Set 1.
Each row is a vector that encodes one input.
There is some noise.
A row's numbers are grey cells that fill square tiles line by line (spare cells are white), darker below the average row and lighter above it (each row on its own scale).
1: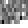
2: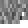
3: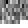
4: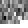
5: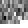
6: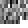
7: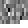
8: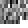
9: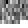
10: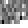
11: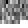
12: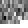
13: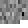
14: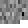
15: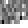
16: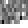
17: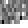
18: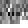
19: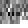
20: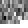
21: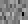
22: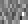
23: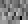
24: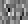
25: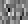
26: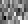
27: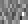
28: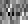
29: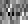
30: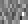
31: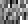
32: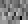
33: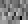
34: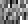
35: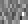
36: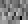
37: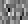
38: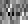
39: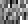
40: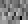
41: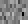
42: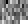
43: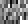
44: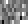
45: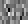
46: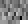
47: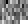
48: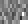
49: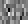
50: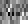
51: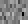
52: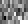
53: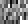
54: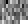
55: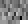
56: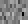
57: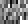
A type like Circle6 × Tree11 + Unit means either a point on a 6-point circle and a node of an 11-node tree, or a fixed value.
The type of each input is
Bool × Bool × Bool + Unit.
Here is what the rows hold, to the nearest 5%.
About 15% of them hold a fixed value. The rest hold three true/false values.
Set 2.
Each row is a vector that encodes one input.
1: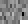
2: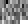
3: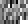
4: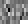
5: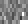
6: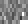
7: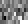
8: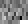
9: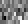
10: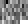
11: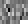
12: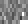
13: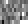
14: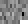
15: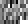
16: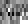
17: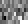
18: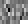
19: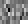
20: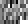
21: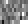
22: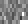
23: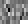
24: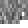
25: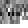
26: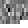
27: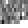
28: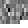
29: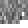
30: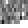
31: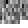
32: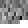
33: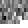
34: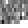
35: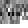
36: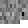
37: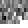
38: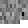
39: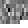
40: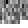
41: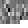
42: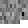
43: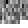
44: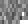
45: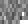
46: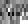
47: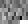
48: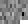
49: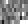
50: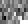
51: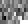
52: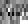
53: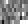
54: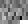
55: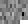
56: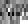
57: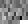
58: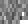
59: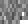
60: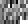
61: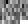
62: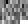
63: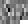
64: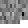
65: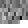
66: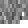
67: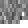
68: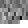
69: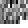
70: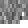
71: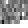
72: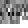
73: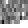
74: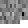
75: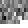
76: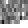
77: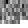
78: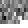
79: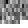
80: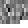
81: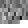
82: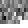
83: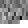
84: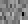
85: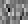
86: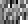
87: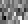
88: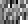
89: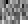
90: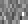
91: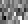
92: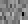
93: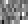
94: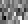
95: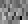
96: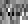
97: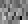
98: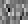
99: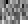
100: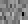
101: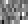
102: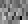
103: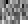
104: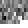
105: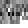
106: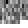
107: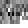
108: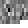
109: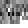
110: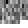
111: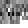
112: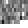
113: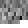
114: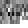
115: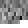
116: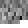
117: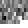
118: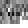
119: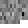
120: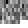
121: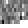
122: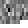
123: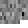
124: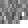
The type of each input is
Bool × Bool × Bool + Unit.
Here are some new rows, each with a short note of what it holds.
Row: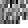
a fixed value
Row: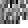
a fixed value
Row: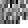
a fixed value
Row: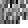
a fixed value
